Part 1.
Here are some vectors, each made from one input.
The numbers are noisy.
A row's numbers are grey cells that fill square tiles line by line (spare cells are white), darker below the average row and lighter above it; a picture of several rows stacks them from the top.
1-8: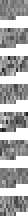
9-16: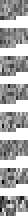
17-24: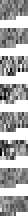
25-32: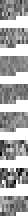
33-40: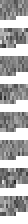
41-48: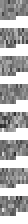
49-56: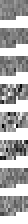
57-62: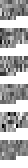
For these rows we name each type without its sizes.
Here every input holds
a list of points on a line.
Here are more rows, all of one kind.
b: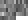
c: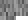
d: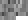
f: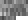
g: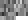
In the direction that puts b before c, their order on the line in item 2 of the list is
f, g, b, c, d.
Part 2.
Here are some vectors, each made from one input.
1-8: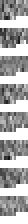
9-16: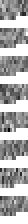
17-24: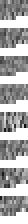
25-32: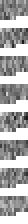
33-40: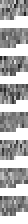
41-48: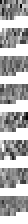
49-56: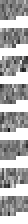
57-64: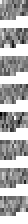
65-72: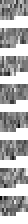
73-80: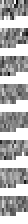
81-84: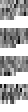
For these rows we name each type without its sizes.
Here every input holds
a list of points on a line.
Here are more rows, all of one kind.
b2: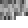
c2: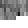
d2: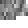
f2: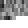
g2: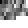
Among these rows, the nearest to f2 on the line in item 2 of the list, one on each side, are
c2 and g2.
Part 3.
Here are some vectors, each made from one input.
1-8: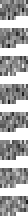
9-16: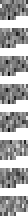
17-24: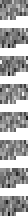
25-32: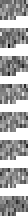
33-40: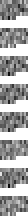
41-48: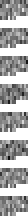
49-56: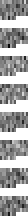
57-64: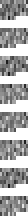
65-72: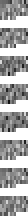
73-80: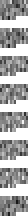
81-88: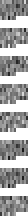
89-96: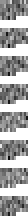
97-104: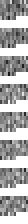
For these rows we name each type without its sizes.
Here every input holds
a point on a line and a true/false value.
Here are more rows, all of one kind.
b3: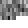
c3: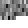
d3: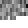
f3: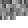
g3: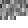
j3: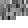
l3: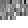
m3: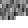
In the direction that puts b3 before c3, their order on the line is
b3, g3, j3, d3, c3, l3, m3, f3.
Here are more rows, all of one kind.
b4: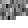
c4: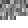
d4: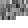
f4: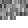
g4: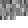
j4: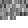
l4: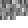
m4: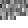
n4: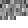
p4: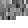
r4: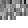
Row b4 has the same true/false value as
d4 and p4.
